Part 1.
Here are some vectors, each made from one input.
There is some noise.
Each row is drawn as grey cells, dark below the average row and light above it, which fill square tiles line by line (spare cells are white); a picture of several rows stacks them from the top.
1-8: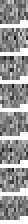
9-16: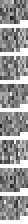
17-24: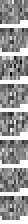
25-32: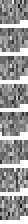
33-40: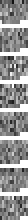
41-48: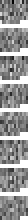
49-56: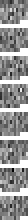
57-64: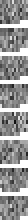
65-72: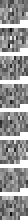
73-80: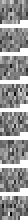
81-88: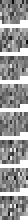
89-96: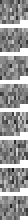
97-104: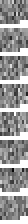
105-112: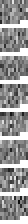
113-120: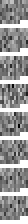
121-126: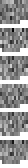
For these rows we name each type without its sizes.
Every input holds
either a label and a true/false value, or a point on a line.
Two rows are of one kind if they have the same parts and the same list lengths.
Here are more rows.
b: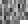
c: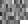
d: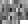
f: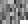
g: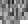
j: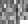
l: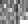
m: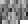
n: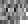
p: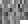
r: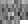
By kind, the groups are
b, c, d, f, m, p, r
g, j, l, n

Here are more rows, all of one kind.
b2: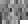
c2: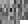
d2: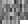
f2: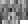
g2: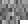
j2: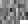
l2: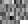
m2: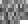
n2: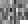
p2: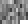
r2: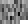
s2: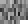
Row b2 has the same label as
c2, d2 and f2.
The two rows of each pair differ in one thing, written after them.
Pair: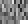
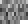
the label
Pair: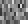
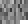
the label
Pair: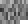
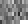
the true/false value
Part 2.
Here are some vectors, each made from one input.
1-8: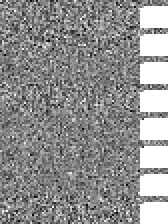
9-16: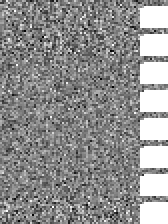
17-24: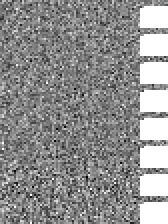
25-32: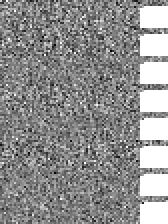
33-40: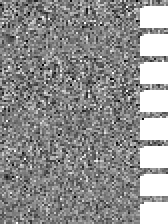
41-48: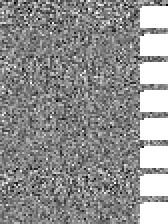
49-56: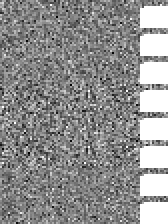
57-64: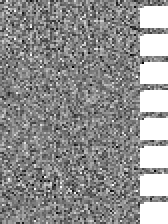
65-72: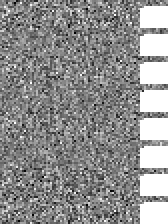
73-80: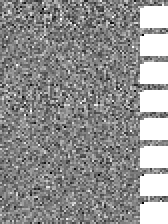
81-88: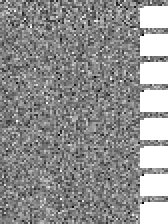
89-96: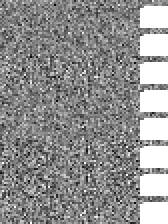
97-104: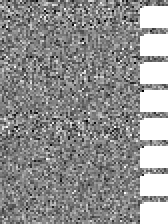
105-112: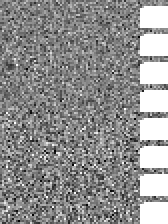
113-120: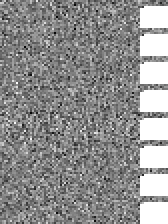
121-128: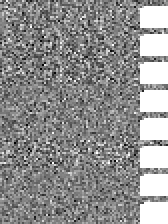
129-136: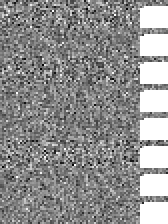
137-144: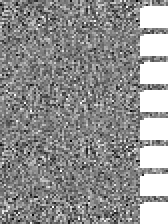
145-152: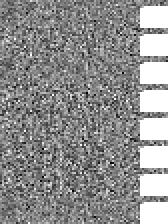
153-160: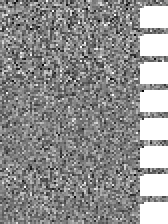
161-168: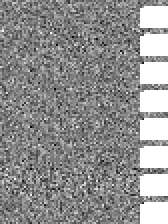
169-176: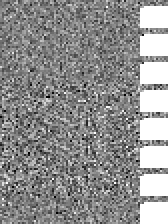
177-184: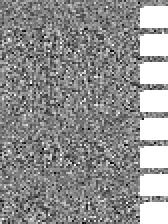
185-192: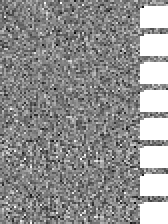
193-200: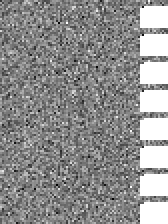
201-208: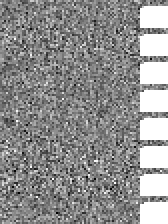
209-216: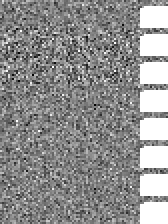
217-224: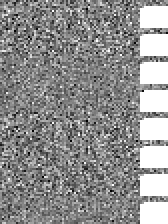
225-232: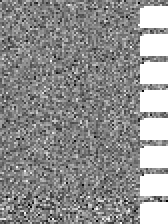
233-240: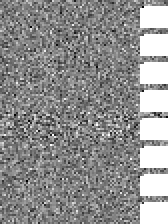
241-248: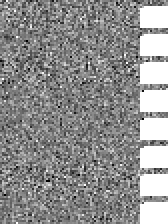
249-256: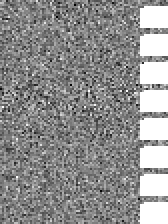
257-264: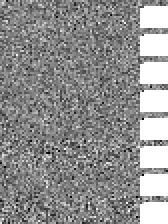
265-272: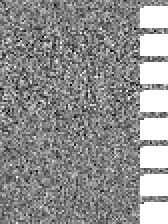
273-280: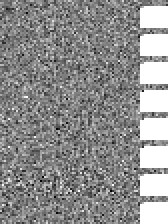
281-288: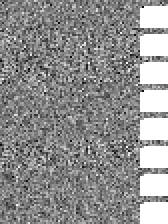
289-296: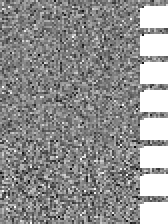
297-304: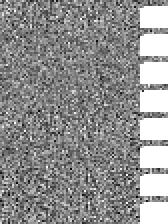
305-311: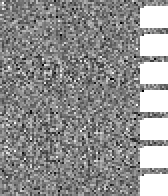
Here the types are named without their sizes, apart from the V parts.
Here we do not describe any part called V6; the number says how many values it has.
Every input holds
either a label, or a point on each of two lines and a value of V6.
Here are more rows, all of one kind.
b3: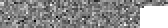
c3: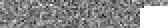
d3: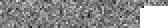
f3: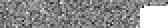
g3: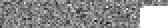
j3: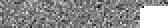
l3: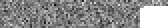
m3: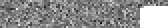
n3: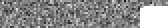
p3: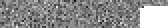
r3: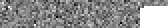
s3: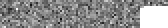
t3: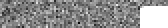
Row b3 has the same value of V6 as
f3, g3, j3 and m3.
